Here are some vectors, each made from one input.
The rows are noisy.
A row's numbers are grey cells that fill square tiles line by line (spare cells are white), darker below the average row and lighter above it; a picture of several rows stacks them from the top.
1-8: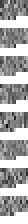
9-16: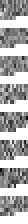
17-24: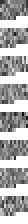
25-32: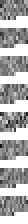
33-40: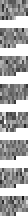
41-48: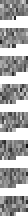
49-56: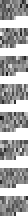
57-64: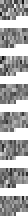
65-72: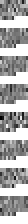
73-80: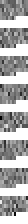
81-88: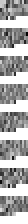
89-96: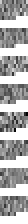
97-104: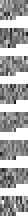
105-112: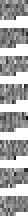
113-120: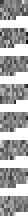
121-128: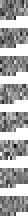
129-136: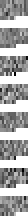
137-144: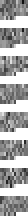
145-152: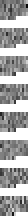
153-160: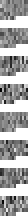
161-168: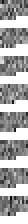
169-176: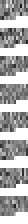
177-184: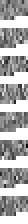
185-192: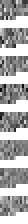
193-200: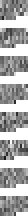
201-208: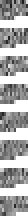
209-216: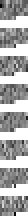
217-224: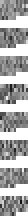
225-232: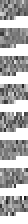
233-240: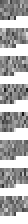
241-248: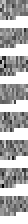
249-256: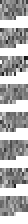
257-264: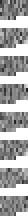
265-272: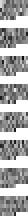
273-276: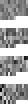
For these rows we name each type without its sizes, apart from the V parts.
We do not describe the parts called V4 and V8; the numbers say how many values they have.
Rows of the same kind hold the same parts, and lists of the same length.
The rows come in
3 kinds.
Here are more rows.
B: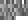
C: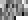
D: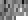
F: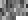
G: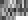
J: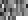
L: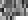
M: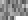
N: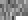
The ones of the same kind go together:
B, C
D, F, J, L
G, M, N

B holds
a point on each of four lines.
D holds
a label, a point on a line and a value of V8.
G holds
a point on each of three lines and a value of V4.
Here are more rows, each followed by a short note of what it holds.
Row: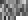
a point on each of four lines
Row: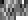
a point on each of four lines
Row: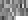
a point on each of three lines and a value of V4
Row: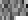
a label, a point on a line and a value of V8
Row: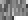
a label, a point on a line and a value of V8
